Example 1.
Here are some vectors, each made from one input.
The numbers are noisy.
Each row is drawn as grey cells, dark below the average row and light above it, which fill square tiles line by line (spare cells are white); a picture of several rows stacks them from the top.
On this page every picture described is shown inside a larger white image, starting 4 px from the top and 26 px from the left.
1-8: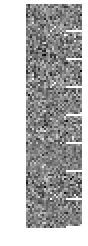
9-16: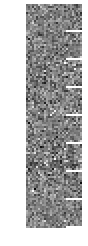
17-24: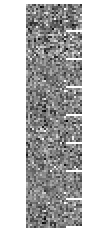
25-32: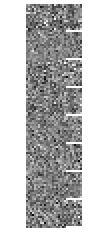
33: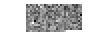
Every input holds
a node of a 7-node tree.
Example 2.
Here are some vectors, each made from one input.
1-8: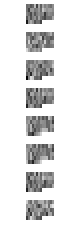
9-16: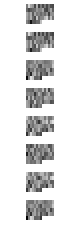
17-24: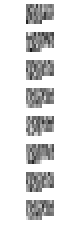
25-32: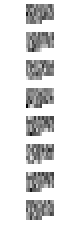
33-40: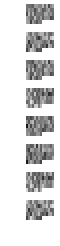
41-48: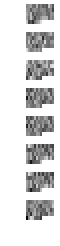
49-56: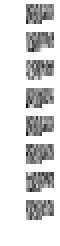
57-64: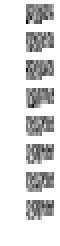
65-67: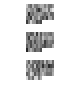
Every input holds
a point on a 9-point line.
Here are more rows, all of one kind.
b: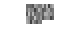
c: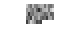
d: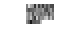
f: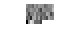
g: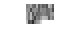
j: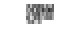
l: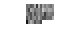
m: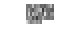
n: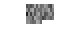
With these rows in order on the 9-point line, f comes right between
c and l.
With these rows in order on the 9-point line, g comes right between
d and j.
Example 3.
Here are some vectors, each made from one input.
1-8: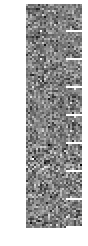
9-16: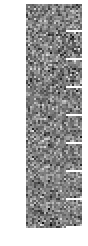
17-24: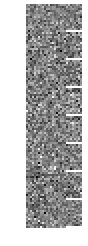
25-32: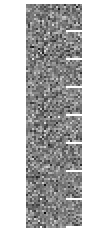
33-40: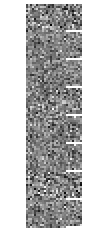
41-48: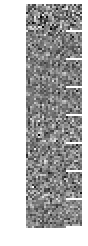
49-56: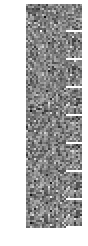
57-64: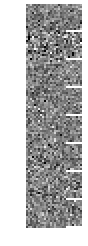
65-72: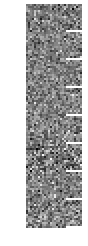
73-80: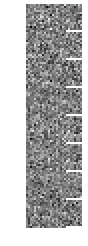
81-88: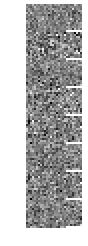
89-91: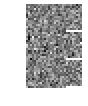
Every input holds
one of 10 labels.
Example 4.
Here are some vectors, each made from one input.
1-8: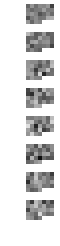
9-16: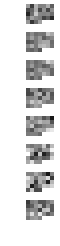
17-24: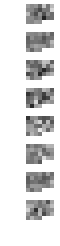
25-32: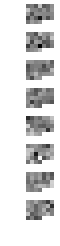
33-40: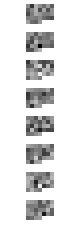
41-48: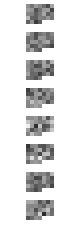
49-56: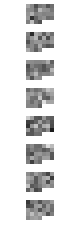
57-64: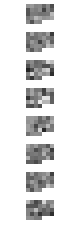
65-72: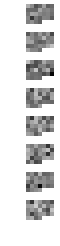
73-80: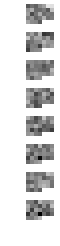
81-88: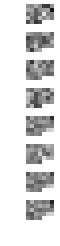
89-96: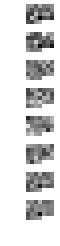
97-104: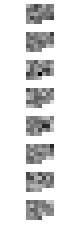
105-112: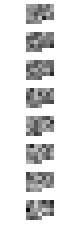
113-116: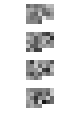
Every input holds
one of 9 labels.
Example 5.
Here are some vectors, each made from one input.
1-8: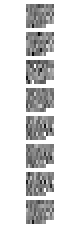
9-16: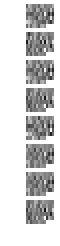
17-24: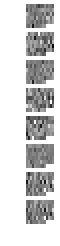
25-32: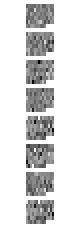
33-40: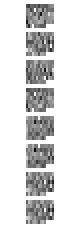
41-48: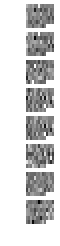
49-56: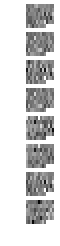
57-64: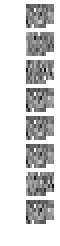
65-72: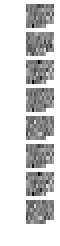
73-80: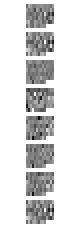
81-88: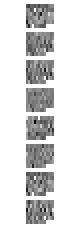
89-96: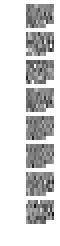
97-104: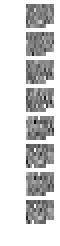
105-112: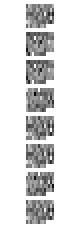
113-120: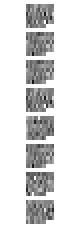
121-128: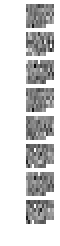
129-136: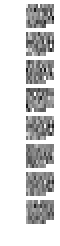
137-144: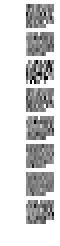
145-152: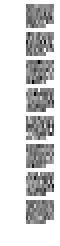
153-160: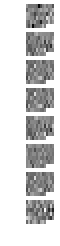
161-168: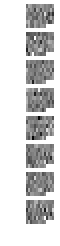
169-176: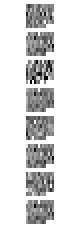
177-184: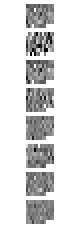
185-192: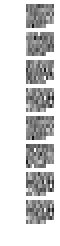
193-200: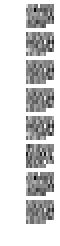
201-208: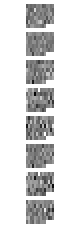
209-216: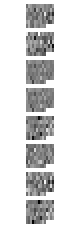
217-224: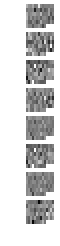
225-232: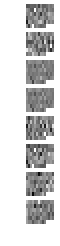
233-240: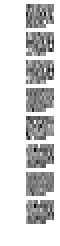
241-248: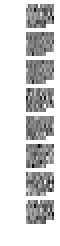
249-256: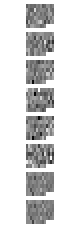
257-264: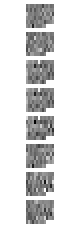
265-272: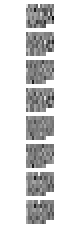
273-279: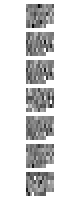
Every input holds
either a fixed value, or a node of a 16-node tree.
